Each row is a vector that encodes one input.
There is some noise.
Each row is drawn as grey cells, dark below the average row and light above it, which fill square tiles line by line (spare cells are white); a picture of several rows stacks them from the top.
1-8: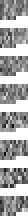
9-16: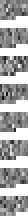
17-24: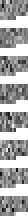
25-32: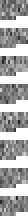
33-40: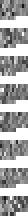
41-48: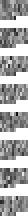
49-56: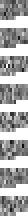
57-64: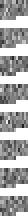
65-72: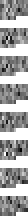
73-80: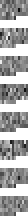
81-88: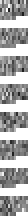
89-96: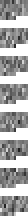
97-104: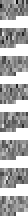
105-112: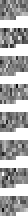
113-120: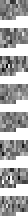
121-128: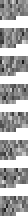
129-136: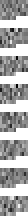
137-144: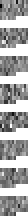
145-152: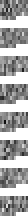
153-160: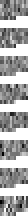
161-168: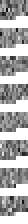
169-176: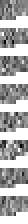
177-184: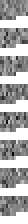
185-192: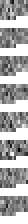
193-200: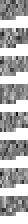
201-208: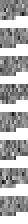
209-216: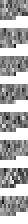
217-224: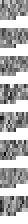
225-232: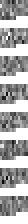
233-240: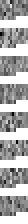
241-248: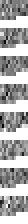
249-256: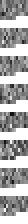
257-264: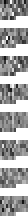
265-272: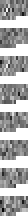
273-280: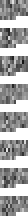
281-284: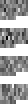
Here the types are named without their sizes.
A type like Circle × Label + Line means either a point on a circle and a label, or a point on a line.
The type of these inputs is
List(Line).
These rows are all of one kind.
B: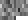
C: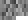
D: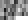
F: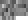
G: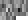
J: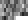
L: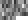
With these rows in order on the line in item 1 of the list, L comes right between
G and J.
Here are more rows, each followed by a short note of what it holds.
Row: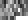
the empty list
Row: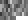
a list of three items
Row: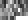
the empty list
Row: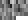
a list of one item
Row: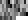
a list of one item
